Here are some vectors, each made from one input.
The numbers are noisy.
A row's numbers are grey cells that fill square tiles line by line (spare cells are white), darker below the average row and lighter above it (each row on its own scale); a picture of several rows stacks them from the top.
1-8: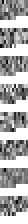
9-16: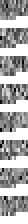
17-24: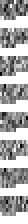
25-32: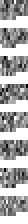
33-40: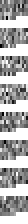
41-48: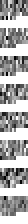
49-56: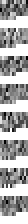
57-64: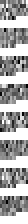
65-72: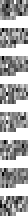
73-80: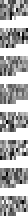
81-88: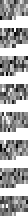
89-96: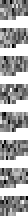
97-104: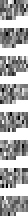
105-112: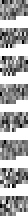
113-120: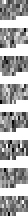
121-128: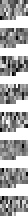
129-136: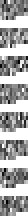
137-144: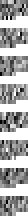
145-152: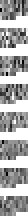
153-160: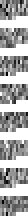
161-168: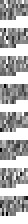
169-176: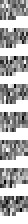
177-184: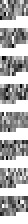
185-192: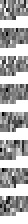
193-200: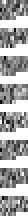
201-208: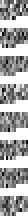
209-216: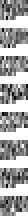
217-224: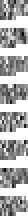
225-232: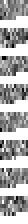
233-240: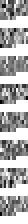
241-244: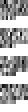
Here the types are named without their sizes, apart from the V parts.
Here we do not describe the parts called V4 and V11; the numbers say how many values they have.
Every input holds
a value of V4 and a value of V11, together with either a point on each of two lines, or four true/false values.
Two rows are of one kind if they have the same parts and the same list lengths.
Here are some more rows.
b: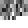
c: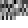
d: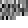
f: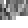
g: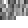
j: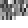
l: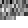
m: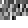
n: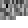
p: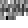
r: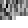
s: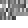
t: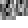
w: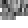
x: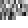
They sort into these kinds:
b, c, d, f, g, j, p, r, t, w, x
l, m, n, s

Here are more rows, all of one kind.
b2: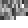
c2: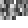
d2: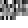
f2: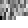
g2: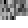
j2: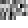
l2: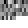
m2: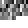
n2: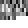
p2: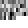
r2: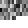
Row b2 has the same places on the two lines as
d2, l2, m2 and p2.
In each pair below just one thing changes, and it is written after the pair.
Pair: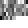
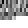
the value of V4
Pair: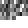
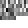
the value of V4
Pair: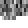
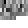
the value of V4
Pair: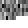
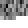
the value of V4
